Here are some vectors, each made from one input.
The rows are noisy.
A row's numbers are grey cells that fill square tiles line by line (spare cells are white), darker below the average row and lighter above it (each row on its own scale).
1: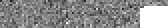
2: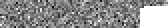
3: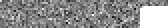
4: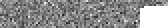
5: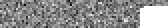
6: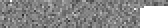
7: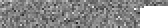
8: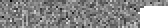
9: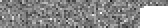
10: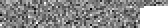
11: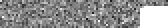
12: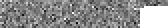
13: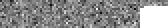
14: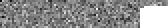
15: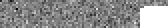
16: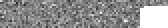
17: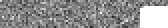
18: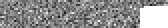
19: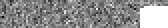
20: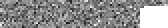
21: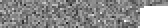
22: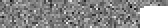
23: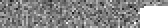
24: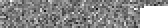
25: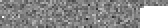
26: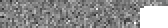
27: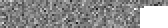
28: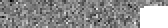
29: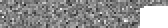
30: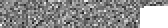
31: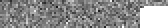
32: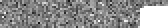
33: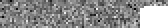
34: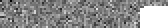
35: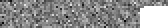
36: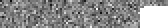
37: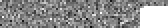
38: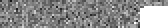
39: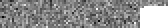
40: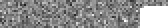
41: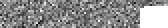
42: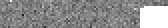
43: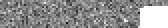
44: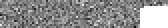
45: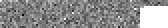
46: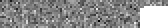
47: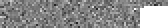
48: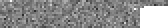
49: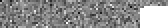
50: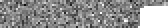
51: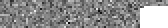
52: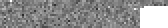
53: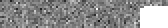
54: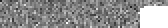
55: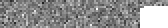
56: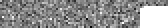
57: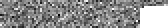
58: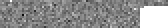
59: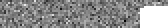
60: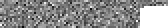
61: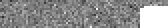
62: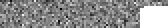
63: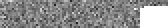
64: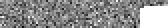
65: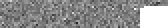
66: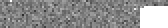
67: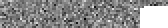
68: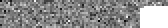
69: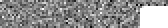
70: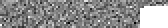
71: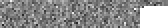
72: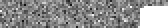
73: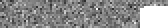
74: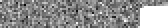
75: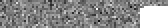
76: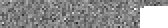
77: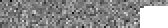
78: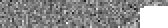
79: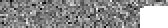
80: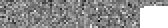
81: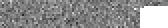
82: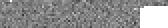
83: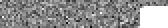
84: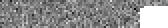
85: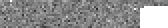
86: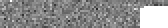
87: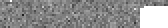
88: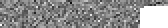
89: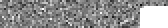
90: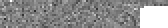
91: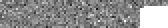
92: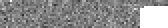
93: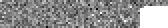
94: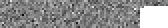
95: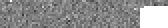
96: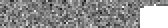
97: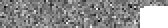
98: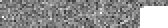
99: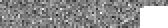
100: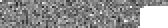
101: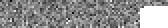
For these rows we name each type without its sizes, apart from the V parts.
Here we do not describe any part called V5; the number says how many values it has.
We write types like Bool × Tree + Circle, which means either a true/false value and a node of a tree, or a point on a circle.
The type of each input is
Bool × (Label × Line + V5).
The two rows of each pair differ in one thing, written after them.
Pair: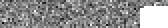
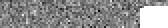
the label
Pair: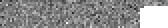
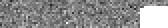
the place on the line
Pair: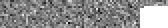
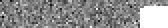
the label
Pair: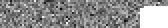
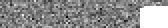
the true/false value
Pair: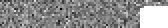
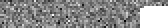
the true/false value
